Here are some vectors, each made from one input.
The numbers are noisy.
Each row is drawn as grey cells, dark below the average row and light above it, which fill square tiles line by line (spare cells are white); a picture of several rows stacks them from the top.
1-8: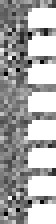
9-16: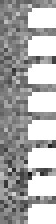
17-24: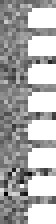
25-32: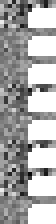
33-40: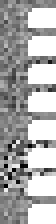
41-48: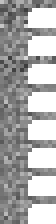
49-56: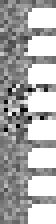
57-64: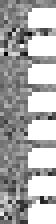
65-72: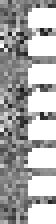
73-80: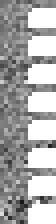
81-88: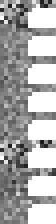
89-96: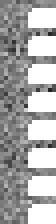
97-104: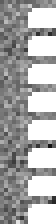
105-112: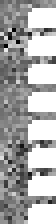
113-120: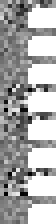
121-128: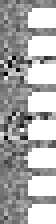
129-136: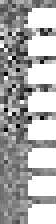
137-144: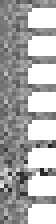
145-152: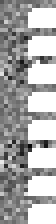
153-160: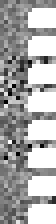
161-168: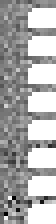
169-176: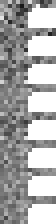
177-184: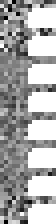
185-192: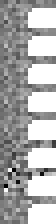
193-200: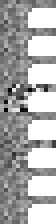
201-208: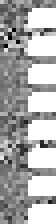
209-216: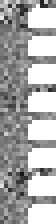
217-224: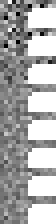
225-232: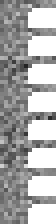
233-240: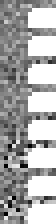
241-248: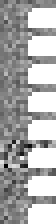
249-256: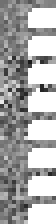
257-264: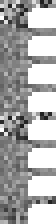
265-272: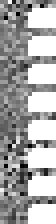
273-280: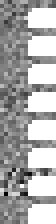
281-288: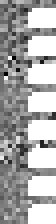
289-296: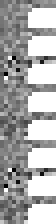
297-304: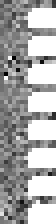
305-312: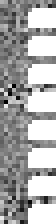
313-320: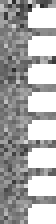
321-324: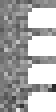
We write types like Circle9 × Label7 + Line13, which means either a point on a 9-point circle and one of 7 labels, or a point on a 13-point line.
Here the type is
Circle11 + Line18 + Tree10.
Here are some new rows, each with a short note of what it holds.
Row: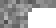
a point on an 18-point line
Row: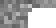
a point on an 18-point line
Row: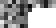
a node of a 10-node tree
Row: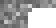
a point on an 18-point line
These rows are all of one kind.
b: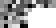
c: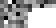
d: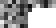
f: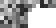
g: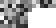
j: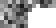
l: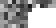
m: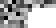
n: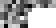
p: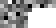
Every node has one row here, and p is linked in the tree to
c and l.
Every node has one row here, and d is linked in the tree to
l and n.
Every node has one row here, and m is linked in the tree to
c.
